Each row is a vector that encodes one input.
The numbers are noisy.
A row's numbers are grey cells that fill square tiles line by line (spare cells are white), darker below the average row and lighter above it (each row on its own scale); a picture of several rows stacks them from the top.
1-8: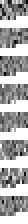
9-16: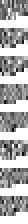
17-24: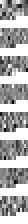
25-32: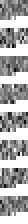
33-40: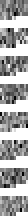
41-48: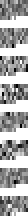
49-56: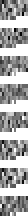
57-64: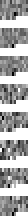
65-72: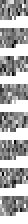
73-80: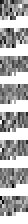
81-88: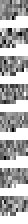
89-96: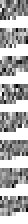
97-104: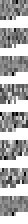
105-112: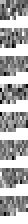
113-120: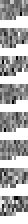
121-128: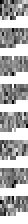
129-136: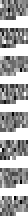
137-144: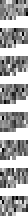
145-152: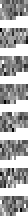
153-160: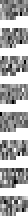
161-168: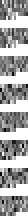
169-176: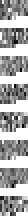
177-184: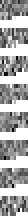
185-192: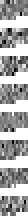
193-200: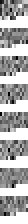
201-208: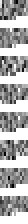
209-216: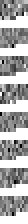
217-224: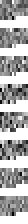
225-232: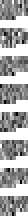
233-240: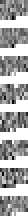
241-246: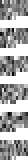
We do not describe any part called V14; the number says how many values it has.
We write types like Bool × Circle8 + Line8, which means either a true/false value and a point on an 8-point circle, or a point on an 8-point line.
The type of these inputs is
(Bool × Bool × Bool + Unit) × V14 + Line8.
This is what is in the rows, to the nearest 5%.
About 15% of them hold a point on an 8-point line. The rest hold a value of V14, together with either a fixed value, or three true/false values.
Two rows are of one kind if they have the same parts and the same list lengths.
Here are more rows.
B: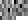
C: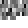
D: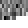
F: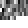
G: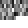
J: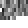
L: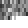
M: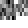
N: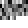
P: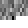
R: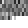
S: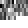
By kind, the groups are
B, D, G, R
C
F, J, L, M, N, P, S

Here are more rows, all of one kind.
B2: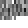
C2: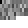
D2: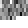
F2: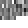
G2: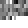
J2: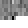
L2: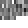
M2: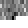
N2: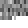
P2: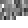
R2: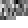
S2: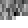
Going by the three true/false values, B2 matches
F2, L2 and P2.
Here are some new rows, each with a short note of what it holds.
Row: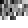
a point on an 8-point line
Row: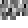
a point on an 8-point line
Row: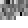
a value of V14
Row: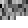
a value of V14
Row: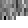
three true/false values and a value of V14
